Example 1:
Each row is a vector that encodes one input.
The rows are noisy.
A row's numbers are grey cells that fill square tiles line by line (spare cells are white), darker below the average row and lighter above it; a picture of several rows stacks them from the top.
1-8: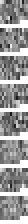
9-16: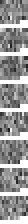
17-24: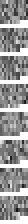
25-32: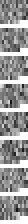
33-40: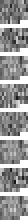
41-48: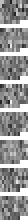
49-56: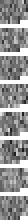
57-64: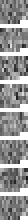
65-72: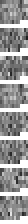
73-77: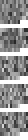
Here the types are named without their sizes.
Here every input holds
four true/false values.
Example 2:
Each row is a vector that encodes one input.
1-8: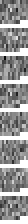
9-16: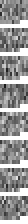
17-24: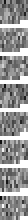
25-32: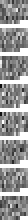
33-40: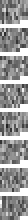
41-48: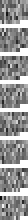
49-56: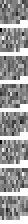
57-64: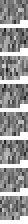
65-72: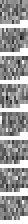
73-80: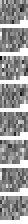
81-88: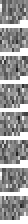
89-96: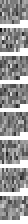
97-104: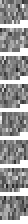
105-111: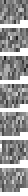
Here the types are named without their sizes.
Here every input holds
a point on a circle.
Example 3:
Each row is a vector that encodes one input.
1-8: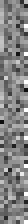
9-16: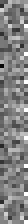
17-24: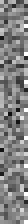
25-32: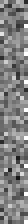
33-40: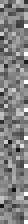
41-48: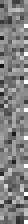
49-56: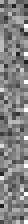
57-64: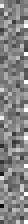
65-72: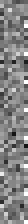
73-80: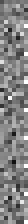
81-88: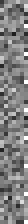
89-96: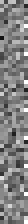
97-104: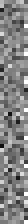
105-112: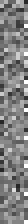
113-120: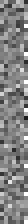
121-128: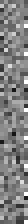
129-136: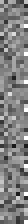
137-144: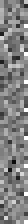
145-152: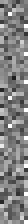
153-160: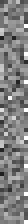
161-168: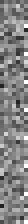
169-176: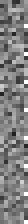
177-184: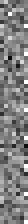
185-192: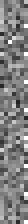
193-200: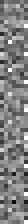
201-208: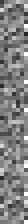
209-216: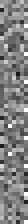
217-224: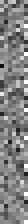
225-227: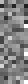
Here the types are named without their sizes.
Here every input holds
a node of a tree.
